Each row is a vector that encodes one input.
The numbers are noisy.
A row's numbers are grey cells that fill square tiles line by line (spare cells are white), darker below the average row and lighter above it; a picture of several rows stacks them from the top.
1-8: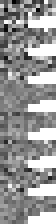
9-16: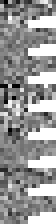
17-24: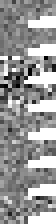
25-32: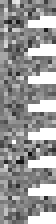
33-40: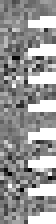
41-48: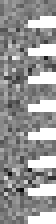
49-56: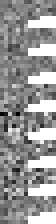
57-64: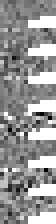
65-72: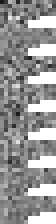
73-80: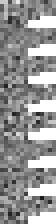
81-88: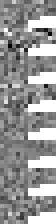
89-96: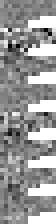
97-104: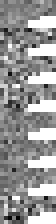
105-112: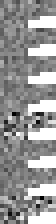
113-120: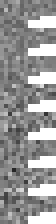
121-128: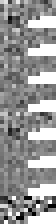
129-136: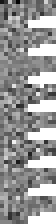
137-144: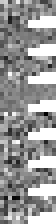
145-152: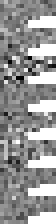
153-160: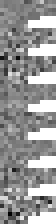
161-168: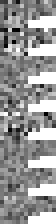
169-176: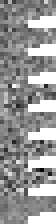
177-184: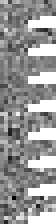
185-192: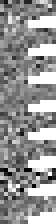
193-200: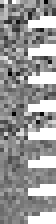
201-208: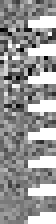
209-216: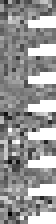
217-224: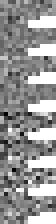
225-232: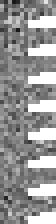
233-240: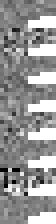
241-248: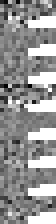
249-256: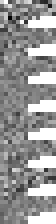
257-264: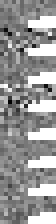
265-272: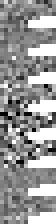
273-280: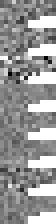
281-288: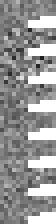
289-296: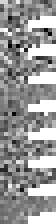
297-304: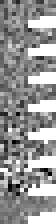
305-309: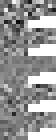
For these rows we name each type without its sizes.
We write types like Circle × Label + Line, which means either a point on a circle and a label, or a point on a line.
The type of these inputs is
(Bool × Circle + Unit) × (Tree + Unit).
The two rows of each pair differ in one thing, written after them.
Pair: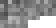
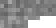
the place on the circle
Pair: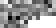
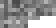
the place on the circle
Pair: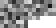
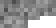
the place on the circle
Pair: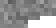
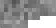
the node of the tree
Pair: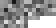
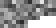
the place on the circle
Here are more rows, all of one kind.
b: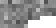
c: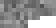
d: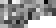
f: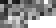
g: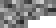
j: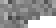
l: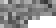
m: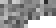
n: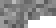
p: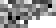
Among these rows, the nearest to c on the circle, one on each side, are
n and p.
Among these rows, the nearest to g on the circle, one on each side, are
l and n.
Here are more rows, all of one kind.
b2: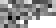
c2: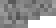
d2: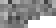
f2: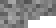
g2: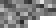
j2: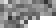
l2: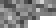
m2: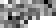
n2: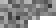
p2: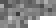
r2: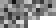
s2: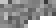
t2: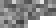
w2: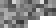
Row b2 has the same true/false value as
f2, j2, m2 and t2.
